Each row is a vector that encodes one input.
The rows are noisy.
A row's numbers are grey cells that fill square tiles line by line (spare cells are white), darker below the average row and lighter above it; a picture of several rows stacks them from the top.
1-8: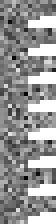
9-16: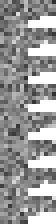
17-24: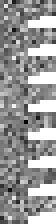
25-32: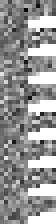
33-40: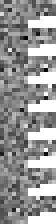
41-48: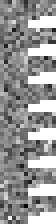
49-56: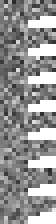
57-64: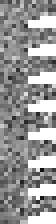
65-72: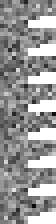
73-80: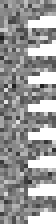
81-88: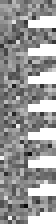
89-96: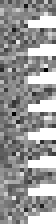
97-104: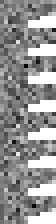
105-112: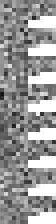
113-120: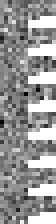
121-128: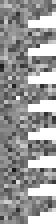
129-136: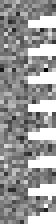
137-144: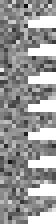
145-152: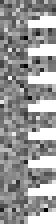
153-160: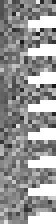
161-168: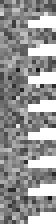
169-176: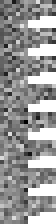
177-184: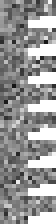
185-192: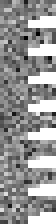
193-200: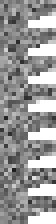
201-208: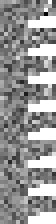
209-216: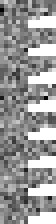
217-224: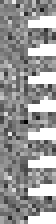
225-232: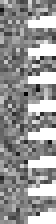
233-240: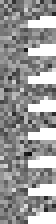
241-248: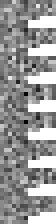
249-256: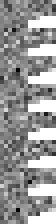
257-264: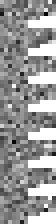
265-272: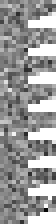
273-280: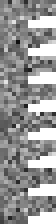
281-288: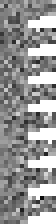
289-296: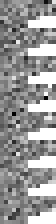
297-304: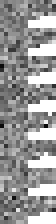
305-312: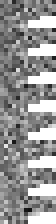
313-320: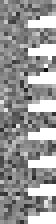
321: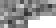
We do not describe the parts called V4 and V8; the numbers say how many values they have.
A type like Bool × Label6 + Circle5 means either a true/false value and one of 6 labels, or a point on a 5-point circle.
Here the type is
(Circle5 + V4) × Label9 + Circle6 + V8.
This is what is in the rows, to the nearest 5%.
About 15% of them hold a point on a 6-point circle. About 60% of them hold one of 9 labels, together with either a point on a 5-point circle, or a value of V4. The rest hold a value of V8.
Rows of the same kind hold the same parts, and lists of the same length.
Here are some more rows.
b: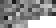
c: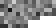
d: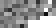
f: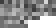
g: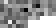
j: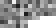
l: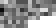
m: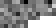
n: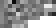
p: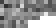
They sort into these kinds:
b, n
c, f, j, m
d, g, l
p

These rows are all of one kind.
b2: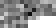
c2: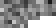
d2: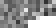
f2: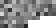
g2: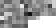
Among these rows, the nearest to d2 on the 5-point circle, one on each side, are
b2 and c2.
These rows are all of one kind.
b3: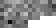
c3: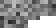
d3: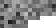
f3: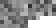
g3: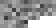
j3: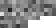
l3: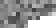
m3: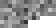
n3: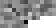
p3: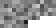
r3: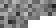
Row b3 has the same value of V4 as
g3, j3, l3 and n3.
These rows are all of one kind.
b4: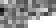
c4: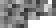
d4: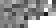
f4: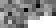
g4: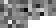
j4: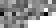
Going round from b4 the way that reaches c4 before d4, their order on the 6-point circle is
b4, g4, f4, c4, d4, j4.
